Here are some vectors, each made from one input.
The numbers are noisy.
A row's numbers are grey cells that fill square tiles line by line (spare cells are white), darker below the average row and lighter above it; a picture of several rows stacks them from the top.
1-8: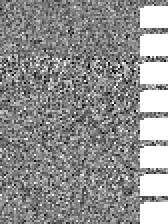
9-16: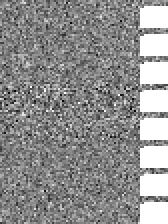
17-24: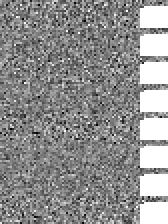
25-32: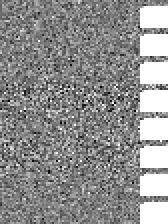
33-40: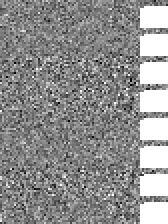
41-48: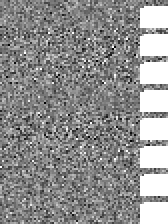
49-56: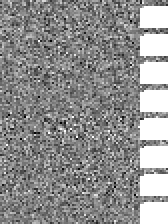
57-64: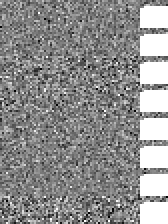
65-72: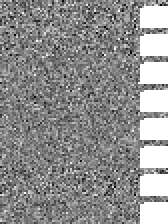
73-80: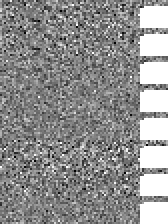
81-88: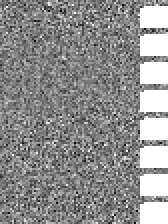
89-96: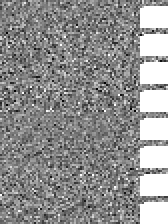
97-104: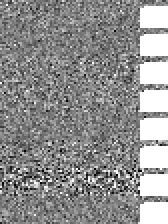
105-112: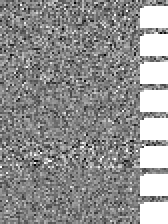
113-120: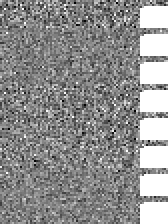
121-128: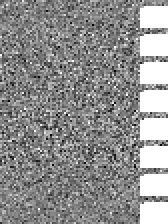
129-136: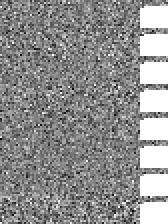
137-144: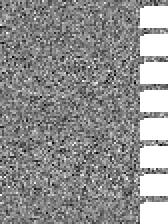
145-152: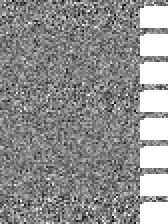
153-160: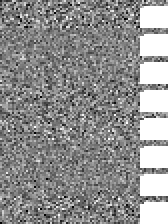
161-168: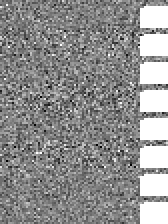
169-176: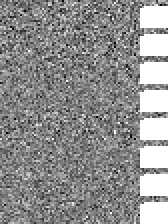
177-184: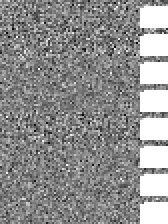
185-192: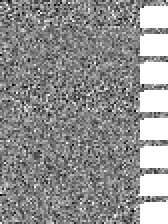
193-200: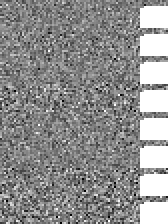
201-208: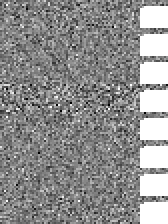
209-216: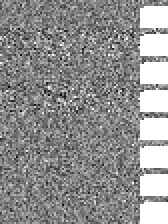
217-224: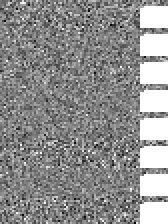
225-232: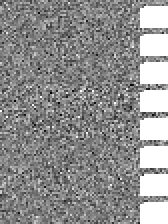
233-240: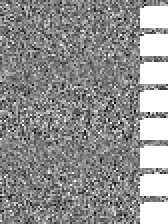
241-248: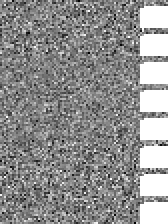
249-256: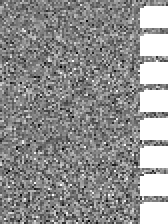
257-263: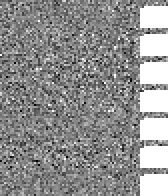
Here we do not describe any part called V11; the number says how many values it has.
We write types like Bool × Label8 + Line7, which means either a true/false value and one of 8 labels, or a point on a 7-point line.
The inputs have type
Circle9 + (Circle13 + Label10) × V11 + Unit.
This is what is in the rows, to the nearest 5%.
About 30% of them hold a point on a 9-point circle. A few of them hold a fixed value. The rest hold a value of V11, together with either a point on a 13-point circle, or one of 10 labels.
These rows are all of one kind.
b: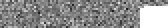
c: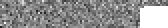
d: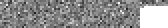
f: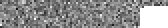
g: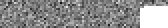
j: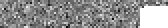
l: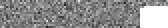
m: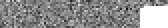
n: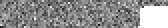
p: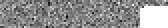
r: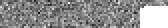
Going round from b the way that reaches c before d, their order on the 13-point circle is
b, f, c, j, l, m, g, r, n, d, p.
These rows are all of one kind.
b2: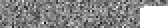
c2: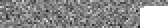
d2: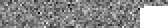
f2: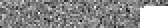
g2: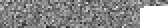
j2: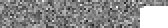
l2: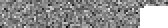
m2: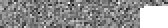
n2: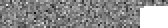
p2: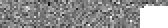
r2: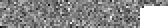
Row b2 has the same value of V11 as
d2, g2 and m2.
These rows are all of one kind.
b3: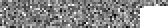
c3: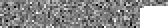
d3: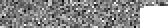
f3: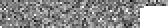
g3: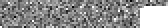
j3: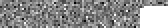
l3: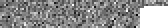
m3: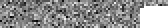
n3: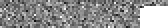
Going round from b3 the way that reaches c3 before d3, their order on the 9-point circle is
b3, n3, f3, g3, c3, j3, l3, d3, m3.
